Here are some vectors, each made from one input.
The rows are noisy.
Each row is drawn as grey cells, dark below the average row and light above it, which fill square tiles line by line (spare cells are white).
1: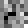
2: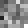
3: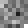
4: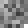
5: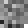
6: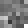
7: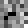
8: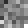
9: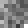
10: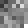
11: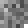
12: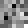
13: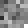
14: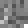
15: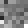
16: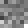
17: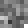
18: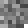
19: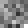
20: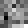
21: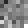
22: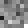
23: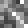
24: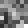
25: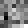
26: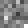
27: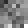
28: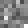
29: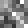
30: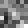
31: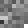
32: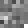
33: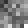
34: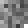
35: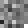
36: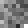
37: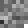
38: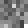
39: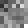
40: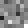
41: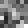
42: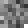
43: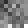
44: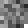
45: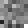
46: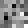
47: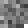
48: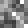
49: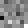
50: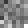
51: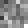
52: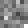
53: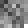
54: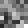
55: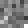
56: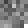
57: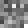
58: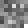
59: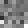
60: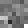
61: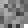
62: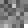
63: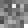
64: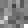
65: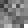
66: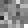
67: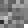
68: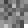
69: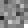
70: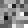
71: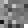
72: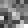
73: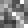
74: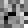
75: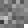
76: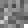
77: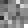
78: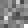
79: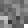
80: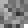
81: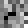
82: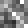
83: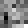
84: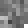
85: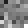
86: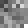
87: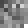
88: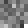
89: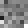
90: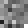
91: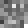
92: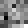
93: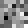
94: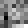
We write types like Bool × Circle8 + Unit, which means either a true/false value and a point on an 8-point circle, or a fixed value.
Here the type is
Bool × Bool × Bool × Bool + Line5.
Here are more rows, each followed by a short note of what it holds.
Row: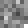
four true/false values
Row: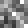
a point on a 5-point line
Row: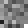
four true/false values
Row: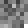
four true/false values
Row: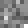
four true/false values
